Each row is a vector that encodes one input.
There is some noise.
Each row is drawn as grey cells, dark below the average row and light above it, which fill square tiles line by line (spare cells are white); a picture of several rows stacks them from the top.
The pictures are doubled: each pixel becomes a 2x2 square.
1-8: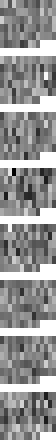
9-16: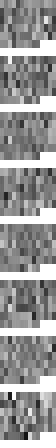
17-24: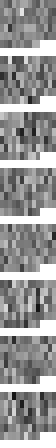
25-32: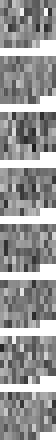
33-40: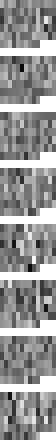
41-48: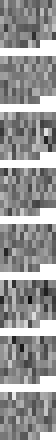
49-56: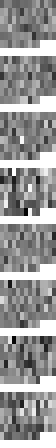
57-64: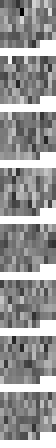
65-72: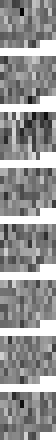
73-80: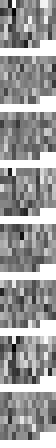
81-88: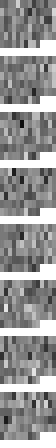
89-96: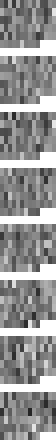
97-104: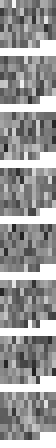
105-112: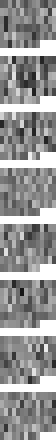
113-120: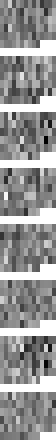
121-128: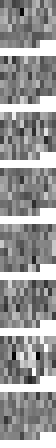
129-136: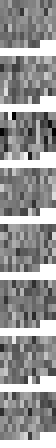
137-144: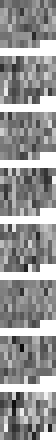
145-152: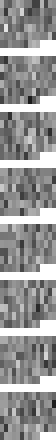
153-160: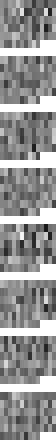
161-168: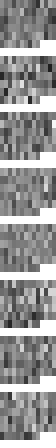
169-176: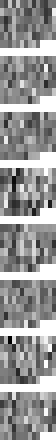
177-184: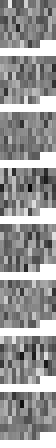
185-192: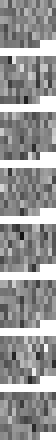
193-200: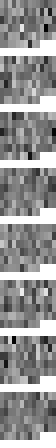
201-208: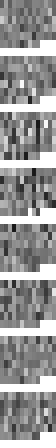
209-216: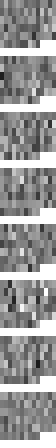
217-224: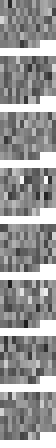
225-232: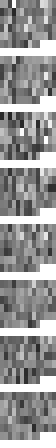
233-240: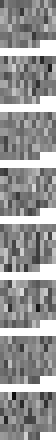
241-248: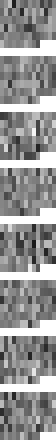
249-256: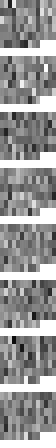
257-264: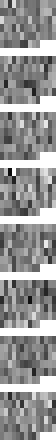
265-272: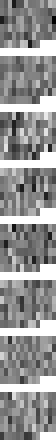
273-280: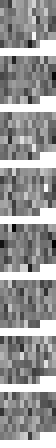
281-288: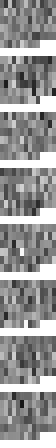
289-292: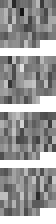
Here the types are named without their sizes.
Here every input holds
a point on a circle, together with either a label, or a node of a tree.
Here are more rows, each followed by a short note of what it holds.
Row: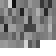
a point on a circle and a node of a tree
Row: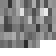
a point on a circle and a label
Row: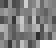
a point on a circle and a label
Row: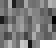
a point on a circle and a label
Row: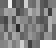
a point on a circle and a label
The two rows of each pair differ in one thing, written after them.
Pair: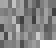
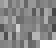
the place on the circle
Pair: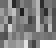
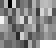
the place on the circle
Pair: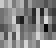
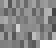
the node of the tree
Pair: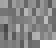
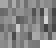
the node of the tree
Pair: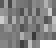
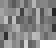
the place on the circle
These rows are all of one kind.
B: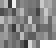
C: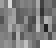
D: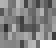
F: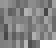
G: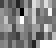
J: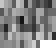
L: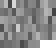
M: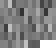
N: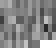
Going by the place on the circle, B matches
D and J.
